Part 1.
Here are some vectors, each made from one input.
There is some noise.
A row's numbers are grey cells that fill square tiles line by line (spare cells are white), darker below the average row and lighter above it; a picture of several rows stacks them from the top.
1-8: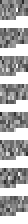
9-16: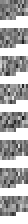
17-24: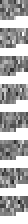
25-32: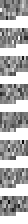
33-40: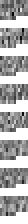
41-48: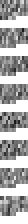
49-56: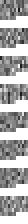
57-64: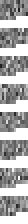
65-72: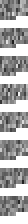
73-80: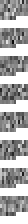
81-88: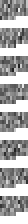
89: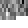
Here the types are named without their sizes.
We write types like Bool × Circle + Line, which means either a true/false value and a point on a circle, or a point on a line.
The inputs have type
Label × (Label + Line).
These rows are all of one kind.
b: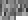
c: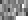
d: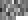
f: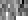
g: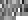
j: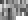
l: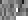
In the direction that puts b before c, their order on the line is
f, g, d, b, l, c, j.
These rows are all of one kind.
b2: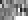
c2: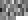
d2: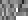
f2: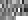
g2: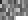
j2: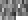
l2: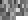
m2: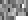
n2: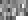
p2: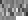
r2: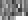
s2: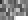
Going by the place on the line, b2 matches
g2, m2, r2 and s2.
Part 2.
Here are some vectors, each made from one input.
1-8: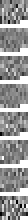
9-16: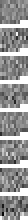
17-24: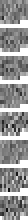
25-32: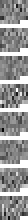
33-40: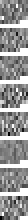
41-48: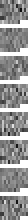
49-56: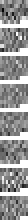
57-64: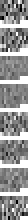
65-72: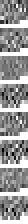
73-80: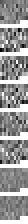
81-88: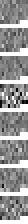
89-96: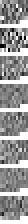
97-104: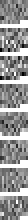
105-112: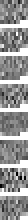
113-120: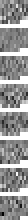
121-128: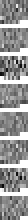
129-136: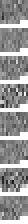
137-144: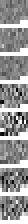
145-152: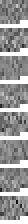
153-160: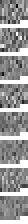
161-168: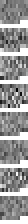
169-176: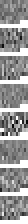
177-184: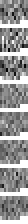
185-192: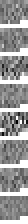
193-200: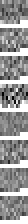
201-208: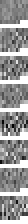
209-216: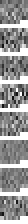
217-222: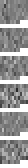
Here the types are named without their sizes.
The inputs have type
Circle × (Circle + Label).
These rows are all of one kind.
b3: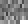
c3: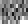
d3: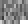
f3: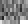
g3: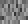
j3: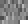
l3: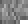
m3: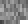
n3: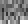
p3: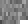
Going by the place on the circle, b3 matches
c3, g3, j3 and m3.
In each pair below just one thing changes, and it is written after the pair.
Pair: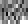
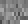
the label
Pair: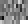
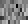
the label
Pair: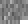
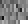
the label
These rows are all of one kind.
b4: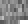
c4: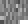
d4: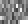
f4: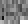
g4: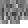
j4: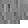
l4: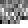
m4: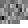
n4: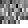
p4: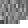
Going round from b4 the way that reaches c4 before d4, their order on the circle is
b4, j4, n4, g4, f4, p4, m4, l4, c4, d4.
